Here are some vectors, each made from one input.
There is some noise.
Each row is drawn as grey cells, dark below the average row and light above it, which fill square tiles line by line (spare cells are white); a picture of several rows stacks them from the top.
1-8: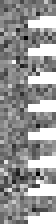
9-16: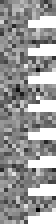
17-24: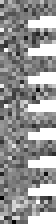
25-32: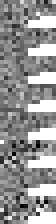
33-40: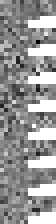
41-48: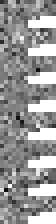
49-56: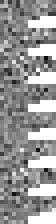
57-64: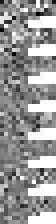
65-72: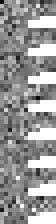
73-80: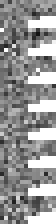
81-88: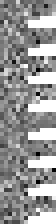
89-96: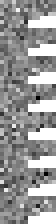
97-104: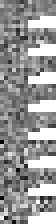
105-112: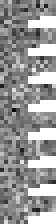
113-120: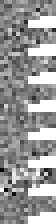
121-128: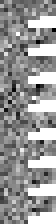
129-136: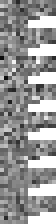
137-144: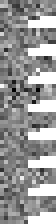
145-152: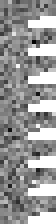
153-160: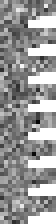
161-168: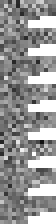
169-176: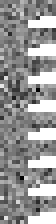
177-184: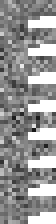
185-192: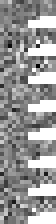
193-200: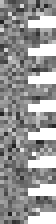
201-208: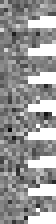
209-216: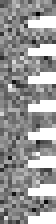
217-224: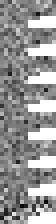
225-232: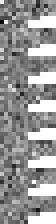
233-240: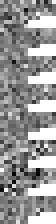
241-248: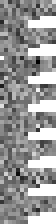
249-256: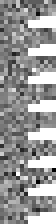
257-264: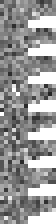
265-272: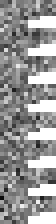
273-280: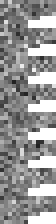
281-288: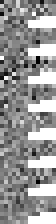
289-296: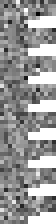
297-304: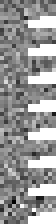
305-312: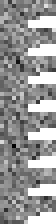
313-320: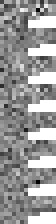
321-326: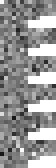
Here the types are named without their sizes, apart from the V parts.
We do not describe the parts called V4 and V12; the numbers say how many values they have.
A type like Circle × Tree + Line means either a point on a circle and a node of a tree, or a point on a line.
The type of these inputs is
List(Line) + V4 × V12.
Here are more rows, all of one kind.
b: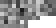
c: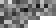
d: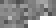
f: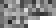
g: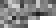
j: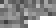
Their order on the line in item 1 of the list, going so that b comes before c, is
b, j, d, c, g, f.
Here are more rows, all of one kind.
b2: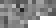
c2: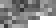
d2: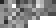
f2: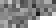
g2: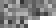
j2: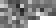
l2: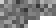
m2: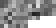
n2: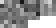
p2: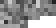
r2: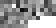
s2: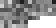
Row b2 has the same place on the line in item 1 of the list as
c2, d2, j2 and r2.
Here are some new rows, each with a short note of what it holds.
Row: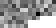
a list of one item
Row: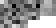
a list of one item
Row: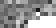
a value of V4 and a value of V12
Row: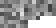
a value of V4 and a value of V12
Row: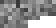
a list of three items
